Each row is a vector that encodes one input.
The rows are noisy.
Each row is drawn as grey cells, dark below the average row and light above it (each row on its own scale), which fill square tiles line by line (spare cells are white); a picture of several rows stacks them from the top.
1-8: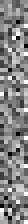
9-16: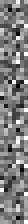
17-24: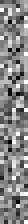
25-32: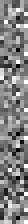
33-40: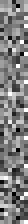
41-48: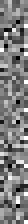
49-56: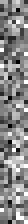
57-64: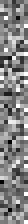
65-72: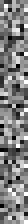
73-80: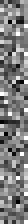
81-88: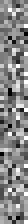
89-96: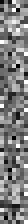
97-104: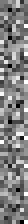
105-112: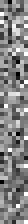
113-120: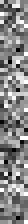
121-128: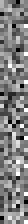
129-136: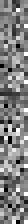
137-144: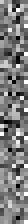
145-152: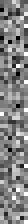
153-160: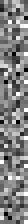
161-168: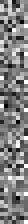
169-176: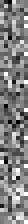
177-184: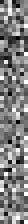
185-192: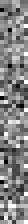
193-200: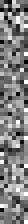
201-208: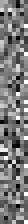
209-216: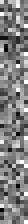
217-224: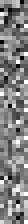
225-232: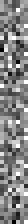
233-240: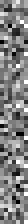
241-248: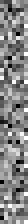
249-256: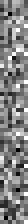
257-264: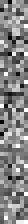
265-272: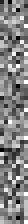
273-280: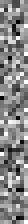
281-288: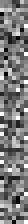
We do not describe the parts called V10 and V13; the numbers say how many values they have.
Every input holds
a true/false value, a value of V10 and a value of V13, together with either a point on an 8-point circle, or a fixed value.
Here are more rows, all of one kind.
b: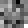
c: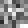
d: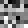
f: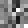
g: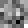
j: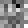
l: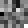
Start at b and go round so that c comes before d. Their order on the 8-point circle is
b, g, j, c, f, d, l.
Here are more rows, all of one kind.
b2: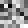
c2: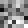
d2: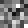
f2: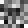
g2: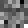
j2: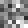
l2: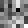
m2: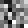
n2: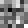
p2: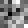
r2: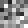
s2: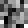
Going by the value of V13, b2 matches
g2, l2, r2 and s2.
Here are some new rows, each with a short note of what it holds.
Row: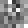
a point on an 8-point circle, a true/false value, a value of V10 and a value of V13
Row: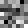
a true/false value, a value of V10 and a value of V13
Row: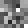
a point on an 8-point circle, a true/false value, a value of V10 and a value of V13
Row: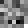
a point on an 8-point circle, a true/false value, a value of V10 and a value of V13
